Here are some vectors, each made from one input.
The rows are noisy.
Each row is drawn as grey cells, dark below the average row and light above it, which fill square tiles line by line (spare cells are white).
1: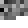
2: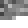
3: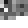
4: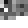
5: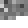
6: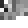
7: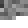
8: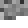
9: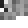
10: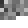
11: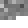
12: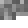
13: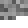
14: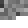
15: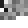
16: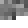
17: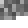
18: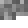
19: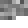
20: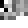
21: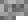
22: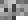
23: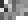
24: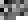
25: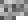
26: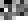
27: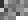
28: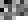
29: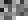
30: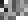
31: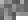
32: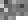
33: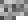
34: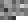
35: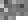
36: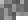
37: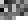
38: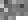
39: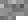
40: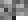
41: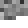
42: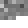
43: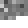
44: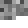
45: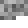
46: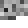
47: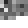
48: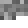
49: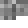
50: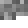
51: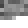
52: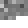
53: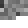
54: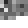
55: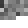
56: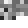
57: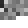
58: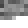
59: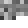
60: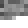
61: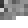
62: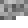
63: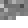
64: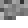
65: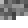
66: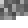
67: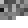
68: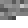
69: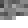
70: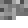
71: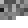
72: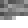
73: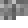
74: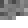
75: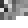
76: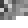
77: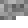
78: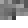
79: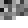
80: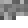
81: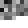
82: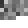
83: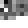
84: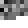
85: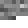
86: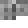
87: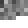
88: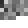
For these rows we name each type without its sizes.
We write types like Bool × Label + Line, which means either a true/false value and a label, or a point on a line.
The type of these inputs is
Bool × Bool × Bool + Line.
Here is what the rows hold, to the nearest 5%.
About 30% of them hold a point on a line. The rest hold three true/false values.
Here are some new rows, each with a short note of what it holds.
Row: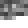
a point on a line
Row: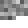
three true/false values
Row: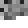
three true/false values
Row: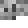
three true/false values
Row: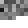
three true/false values
